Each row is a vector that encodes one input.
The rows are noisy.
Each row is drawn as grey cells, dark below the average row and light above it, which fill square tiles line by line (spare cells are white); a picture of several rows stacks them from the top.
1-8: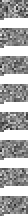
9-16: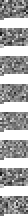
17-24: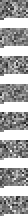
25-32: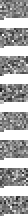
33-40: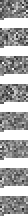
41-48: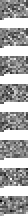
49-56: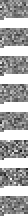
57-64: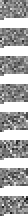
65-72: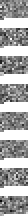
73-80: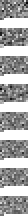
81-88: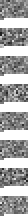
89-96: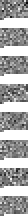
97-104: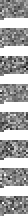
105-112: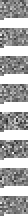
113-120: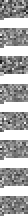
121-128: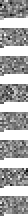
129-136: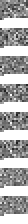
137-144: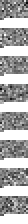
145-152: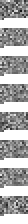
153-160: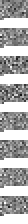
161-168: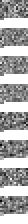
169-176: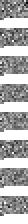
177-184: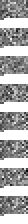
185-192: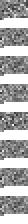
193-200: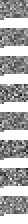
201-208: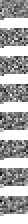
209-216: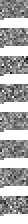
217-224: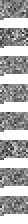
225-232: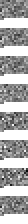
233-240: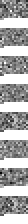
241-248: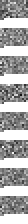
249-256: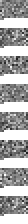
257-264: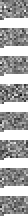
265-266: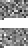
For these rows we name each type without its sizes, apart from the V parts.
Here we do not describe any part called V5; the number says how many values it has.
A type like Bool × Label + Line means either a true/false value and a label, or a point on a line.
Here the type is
Bool × List(V5) + Circle.
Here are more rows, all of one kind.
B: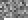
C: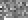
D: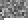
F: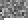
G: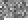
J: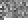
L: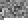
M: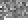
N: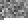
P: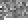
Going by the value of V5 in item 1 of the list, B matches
D and F.
